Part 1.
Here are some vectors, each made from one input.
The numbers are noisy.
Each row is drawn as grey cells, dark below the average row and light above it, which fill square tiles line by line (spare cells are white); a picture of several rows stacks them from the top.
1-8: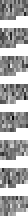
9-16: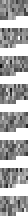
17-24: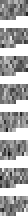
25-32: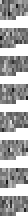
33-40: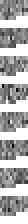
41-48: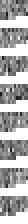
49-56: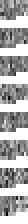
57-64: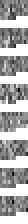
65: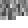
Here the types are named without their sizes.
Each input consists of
either a point on a circle, or a point on a line.
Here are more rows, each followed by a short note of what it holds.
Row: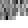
a point on a line
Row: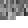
a point on a circle
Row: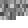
a point on a line
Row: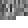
a point on a circle
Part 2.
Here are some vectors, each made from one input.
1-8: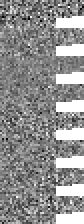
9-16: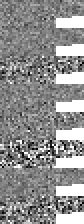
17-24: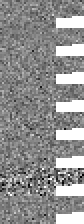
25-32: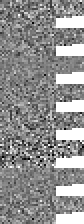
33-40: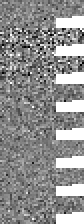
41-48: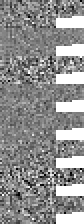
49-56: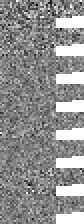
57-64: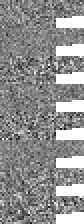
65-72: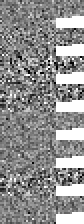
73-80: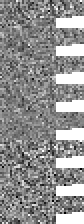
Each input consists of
either a fixed value, or one of 6 labels and a true/false value.
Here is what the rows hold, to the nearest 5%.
About 10% of them hold a fixed value. The rest hold one of 6 labels and a true/false value.
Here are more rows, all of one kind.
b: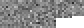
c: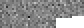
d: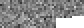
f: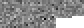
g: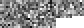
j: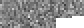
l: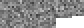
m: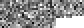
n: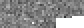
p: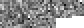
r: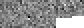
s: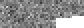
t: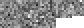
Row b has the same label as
g, j and t.
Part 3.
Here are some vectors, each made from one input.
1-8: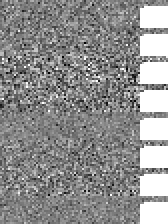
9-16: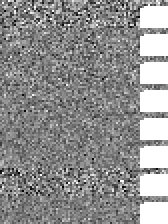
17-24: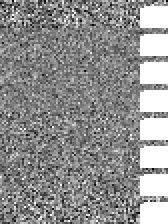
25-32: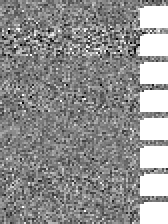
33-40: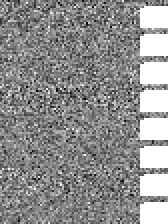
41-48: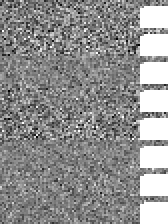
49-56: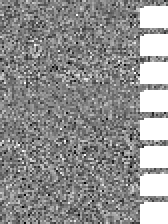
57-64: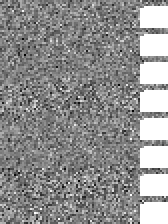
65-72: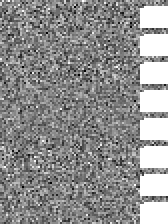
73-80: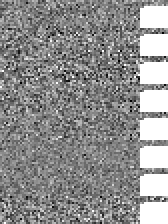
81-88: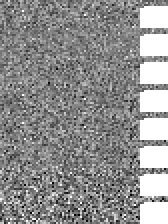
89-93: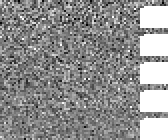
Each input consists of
a list of up to two points on a 7-point line.
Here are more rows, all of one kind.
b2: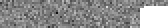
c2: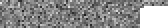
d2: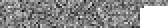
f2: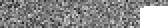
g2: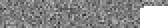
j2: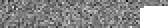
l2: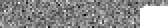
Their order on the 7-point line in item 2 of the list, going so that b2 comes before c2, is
l2, d2, f2, g2, b2, c2, j2.
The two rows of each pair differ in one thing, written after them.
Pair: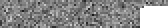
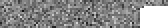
the place on the 7-point line in item 1 of the list
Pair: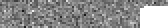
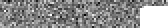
the place on the 7-point line in item 2 of the list
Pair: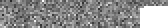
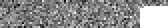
the place on the 7-point line in item 2 of the list
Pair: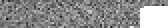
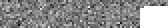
the place on the 7-point line in item 1 of the list
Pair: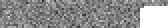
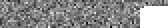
the place on the 7-point line in item 1 of the list
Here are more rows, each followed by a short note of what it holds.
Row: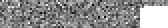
a list of two items
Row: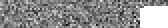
a list of one item
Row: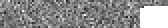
a list of one item
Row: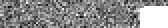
a list of one item
